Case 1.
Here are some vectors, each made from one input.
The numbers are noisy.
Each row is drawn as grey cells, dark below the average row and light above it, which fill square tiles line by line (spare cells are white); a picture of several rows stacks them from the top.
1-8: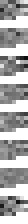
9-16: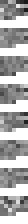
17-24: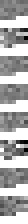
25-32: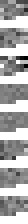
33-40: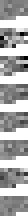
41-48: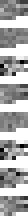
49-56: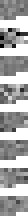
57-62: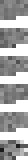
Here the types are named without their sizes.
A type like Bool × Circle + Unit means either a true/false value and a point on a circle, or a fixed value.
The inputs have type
Line × Line + Unit.
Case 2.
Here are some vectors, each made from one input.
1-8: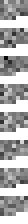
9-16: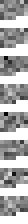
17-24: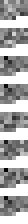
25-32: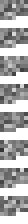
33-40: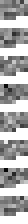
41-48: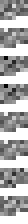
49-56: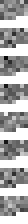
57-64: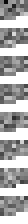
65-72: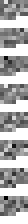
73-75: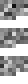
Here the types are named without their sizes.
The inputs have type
Bool × Bool × Bool × Bool.
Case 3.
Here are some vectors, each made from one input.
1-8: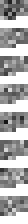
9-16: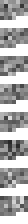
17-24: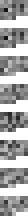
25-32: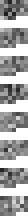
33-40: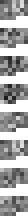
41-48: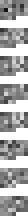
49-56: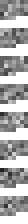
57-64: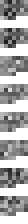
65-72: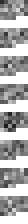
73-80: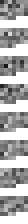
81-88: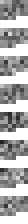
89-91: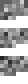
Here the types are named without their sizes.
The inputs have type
Line.
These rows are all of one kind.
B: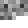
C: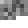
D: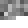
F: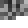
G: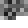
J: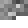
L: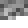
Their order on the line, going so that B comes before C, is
J, B, C, D, L, F, G.
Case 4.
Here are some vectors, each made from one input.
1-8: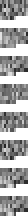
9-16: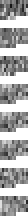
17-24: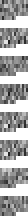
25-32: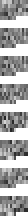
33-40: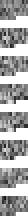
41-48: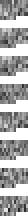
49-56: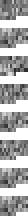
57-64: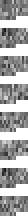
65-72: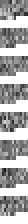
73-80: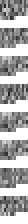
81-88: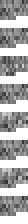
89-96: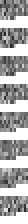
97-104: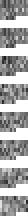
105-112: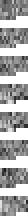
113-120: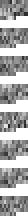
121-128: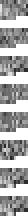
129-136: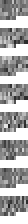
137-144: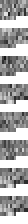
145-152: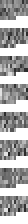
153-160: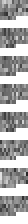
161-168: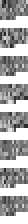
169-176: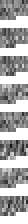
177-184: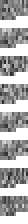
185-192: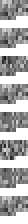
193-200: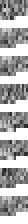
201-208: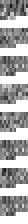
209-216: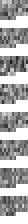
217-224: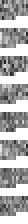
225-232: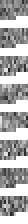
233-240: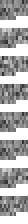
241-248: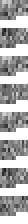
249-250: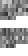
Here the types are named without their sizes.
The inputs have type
Tree.
